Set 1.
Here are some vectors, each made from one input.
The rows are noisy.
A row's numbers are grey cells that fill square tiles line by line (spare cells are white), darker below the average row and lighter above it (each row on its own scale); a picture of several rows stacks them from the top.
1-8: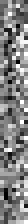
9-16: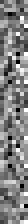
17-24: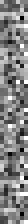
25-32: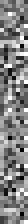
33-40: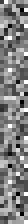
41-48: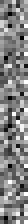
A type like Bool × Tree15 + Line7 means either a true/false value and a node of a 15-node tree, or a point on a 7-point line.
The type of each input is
Line8.
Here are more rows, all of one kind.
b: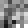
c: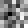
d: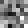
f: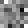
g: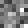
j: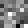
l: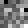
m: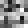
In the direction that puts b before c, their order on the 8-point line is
j, g, l, m, b, c, f, d.
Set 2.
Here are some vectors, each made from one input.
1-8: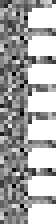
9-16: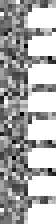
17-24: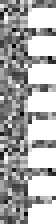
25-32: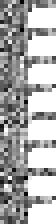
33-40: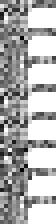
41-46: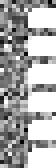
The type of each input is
Circle9.
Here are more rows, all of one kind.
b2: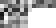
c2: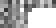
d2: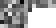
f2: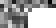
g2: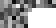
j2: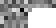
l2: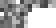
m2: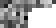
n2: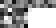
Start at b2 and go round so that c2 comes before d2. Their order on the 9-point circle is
b2, c2, m2, d2, l2, j2, f2, g2, n2.
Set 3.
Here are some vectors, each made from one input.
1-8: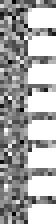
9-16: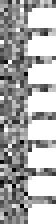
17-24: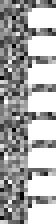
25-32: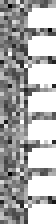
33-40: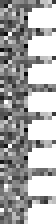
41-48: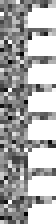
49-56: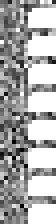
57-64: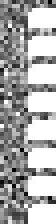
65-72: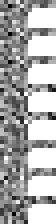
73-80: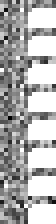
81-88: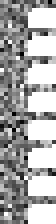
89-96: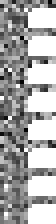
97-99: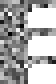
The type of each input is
Circle18.
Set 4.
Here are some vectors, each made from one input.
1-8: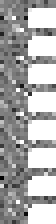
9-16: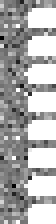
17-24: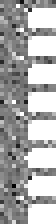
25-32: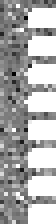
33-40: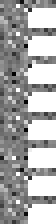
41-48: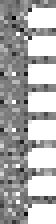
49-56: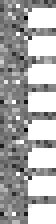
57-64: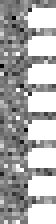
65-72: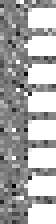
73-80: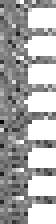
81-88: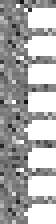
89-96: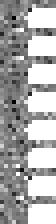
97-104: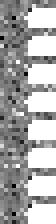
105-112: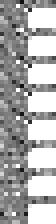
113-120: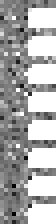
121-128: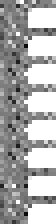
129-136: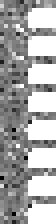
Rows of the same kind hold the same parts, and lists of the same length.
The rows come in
2 kinds.
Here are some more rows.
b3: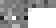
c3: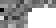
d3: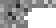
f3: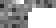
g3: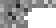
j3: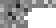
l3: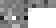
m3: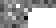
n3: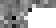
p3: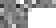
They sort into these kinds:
b3, d3, f3, g3, j3, l3, m3, n3, p3
c3

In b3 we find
three true/false values.
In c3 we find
a fixed value.
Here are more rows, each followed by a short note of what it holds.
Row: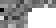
a fixed value
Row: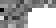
a fixed value
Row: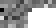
a fixed value
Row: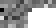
a fixed value
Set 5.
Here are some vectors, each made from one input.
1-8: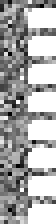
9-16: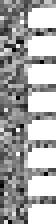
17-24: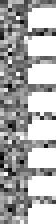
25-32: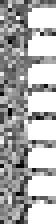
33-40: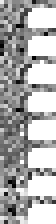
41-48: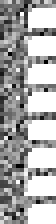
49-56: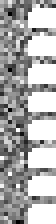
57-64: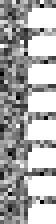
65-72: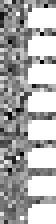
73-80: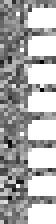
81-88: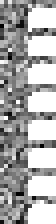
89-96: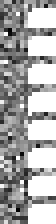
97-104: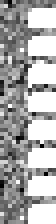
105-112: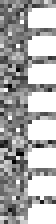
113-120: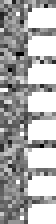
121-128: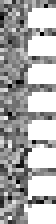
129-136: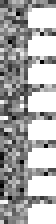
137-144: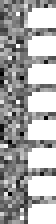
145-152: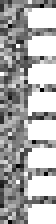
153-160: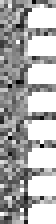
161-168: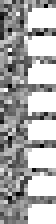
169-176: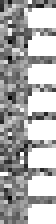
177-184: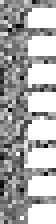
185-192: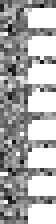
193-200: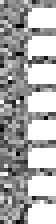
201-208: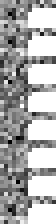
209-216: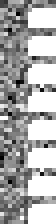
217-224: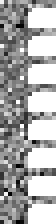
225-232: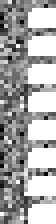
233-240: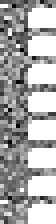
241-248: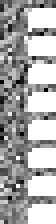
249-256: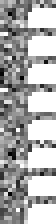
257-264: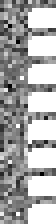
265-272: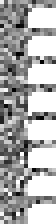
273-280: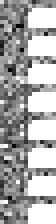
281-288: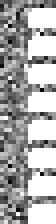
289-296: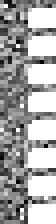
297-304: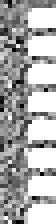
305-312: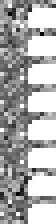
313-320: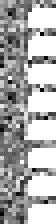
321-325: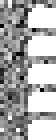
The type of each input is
Label7.
